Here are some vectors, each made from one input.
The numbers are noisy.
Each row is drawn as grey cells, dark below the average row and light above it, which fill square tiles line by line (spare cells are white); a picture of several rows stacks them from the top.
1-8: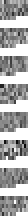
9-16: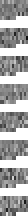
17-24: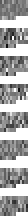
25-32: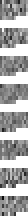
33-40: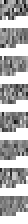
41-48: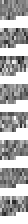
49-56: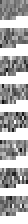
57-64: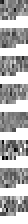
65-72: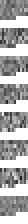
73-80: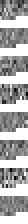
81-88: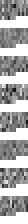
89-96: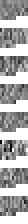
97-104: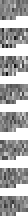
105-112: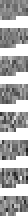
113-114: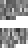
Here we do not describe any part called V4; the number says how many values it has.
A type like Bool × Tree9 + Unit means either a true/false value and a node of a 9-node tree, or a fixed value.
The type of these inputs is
Bool × (Line7 + V4).
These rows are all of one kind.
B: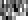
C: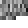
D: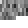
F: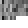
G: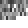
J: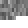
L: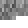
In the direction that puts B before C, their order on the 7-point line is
L, B, J, G, F, D, C.
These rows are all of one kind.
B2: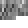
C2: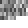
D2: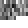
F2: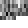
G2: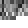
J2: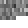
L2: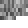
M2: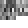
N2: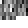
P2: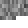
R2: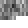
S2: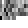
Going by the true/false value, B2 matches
C2, N2 and R2.
